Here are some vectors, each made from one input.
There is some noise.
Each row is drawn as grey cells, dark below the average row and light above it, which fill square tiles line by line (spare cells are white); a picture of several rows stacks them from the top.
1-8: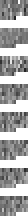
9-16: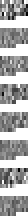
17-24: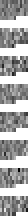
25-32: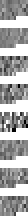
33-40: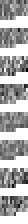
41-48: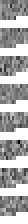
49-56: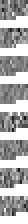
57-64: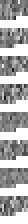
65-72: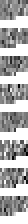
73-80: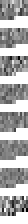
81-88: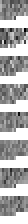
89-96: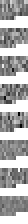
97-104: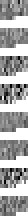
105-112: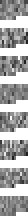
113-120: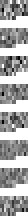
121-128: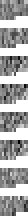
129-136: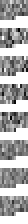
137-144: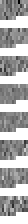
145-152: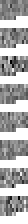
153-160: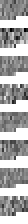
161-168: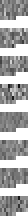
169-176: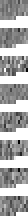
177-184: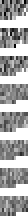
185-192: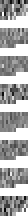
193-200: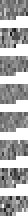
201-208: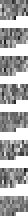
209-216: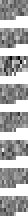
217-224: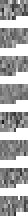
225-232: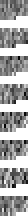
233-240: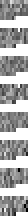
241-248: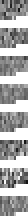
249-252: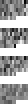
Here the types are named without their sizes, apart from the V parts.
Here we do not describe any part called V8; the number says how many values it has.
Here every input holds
a point on a circle, a true/false value and a value of V8, together with a list of points on a line.
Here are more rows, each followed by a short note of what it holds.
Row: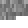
a point on a circle, a true/false value and a value of V8, together with a list of one item
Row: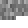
a point on a circle, a true/false value and a value of V8, together with a list of two items
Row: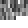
a point on a circle, a true/false value and a value of V8, together with a list of two items
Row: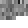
a point on a circle, a true/false value and a value of V8, together with a list of one item
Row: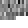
a point on a circle, a true/false value and a value of V8, together with the empty list
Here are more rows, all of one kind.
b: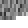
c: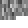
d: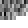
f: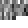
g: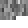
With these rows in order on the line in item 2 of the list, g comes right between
d and f.
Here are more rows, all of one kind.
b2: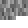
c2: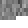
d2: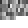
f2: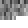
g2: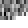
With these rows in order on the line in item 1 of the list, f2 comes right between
b2 and g2.
